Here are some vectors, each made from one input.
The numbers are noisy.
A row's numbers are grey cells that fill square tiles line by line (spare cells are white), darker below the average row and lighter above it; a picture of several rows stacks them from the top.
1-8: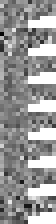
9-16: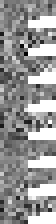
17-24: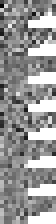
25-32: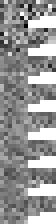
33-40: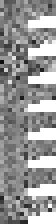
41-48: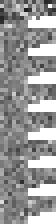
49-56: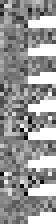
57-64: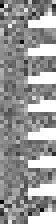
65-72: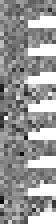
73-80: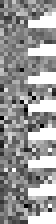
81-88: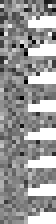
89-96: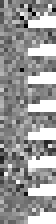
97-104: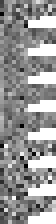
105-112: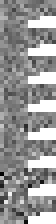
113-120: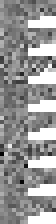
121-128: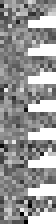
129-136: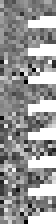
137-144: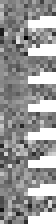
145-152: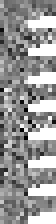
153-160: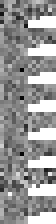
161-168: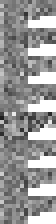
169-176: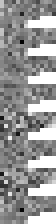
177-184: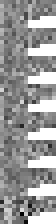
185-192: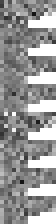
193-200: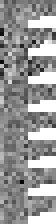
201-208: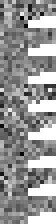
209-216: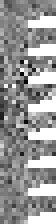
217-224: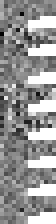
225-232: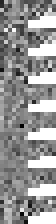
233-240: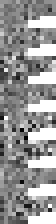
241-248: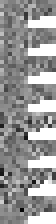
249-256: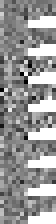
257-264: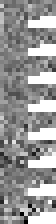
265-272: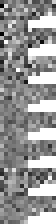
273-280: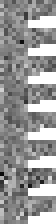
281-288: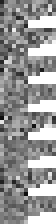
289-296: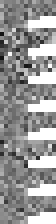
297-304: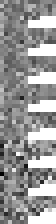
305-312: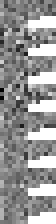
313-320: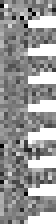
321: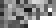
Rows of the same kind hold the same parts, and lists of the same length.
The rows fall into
3 kinds.
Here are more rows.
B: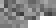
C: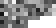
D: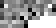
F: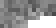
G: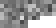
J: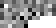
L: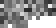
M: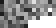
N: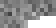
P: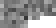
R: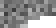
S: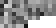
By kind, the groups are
B, F, G, N, P, R
C, D, J, M, S
L

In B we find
a node of a 16-node tree.
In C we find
a point on a 5-point circle and a point on a 6-point circle.
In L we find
a fixed value.
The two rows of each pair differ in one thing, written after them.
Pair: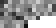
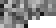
the place on the 6-point circle
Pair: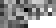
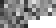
the place on the 6-point circle
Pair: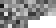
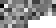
the place on the 5-point circle
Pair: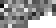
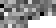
the place on the 6-point circle
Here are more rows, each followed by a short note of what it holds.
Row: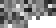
a fixed value
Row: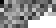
a point on a 5-point circle and a point on a 6-point circle
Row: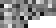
a point on a 5-point circle and a point on a 6-point circle
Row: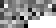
a point on a 5-point circle and a point on a 6-point circle
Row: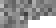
a node of a 16-node tree
